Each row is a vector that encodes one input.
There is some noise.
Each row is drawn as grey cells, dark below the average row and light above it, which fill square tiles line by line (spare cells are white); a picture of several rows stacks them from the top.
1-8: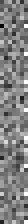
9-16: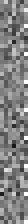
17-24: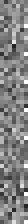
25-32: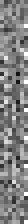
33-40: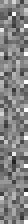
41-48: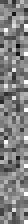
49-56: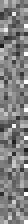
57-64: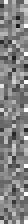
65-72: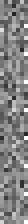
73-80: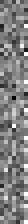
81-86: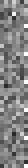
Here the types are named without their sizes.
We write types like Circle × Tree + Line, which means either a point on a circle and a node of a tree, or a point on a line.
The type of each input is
(Bool × Bool × Bool × Bool + Line) × Line.
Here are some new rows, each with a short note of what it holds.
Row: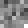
a point on a line and four true/false values
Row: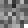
a point on each of two lines
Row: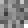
a point on a line and four true/false values
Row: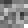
a point on a line and four true/false values
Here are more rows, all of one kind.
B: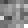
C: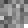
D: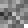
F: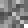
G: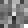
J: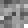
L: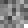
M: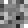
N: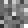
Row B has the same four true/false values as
C, G and N.
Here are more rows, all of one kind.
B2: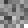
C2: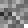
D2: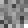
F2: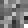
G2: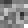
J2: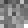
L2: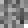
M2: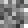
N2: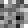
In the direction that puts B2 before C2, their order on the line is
L2, D2, J2, B2, G2, C2, F2, M2, N2.
